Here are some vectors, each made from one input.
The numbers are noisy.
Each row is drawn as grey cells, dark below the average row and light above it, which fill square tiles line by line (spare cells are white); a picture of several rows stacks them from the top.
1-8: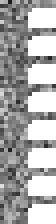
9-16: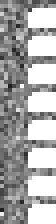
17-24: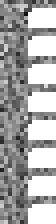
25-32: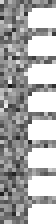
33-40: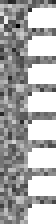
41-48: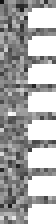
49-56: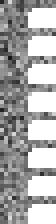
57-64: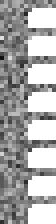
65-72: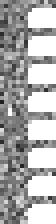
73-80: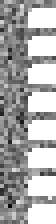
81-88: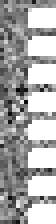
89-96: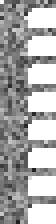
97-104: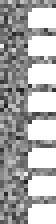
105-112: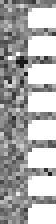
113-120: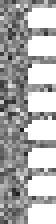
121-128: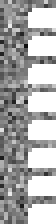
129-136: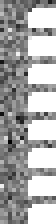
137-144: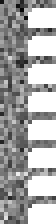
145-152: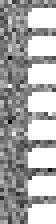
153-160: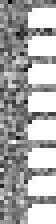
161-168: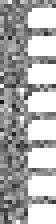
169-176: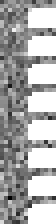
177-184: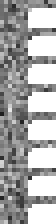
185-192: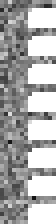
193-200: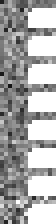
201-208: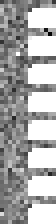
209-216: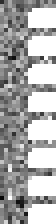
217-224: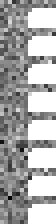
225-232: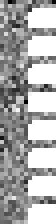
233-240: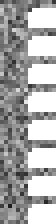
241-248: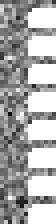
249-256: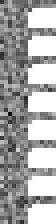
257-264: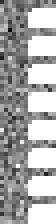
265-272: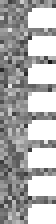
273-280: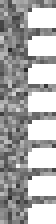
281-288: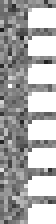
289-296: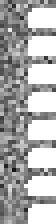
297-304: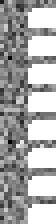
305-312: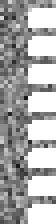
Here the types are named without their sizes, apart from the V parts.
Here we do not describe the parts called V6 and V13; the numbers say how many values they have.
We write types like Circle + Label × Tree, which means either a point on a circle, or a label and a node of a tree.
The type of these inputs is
(Circle + V13) × V6 + Tree.
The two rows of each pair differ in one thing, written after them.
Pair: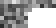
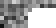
the value of V13
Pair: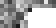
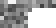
the value of V13
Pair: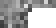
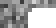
the value of V6
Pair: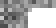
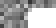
the value of V13
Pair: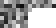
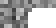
the value of V6
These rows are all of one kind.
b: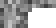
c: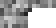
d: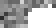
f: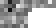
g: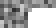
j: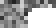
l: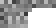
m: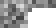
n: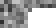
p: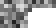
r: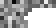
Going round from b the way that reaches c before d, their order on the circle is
b, n, c, f, g, m, d, p, j, l, r.
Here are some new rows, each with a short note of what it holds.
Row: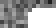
a node of a tree
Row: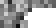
a value of V6 and a value of V13
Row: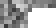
a point on a circle and a value of V6
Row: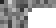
a node of a tree
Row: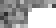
a point on a circle and a value of V6
